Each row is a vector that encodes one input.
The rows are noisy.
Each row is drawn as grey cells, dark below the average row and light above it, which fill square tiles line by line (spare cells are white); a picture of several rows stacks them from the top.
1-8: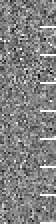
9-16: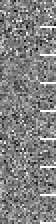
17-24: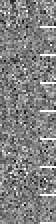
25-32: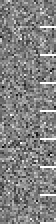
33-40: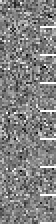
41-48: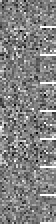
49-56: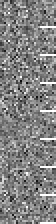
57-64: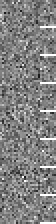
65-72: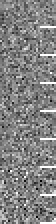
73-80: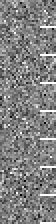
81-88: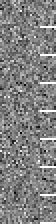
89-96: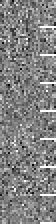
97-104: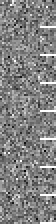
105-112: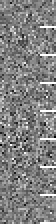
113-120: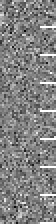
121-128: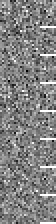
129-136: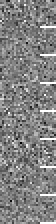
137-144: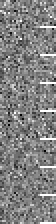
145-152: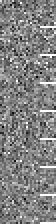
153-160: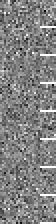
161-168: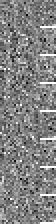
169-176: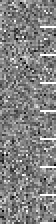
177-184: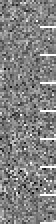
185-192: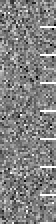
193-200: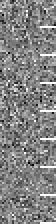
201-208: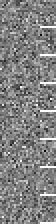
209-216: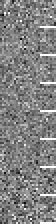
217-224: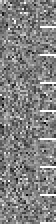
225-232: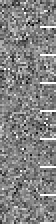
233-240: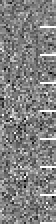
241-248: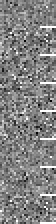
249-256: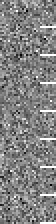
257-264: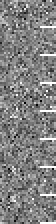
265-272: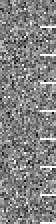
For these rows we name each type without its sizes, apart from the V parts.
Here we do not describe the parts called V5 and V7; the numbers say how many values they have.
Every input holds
a point on a circle, a node of a tree, a true/false value, a value of V5 and a value of V7.
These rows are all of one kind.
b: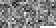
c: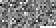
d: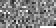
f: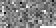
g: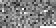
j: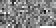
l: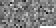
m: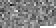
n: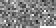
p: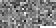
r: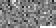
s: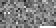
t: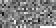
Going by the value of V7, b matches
j and m.
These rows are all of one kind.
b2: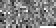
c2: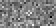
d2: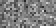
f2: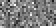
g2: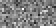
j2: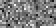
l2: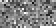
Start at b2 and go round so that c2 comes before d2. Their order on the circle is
b2, f2, c2, d2, g2, l2, j2.
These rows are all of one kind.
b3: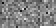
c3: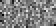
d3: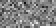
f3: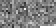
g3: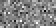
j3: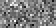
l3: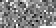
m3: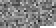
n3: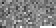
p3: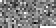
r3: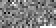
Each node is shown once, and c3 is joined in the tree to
g3.
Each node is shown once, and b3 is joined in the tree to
d3 and n3.
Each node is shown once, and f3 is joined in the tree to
j3, n3 and r3.
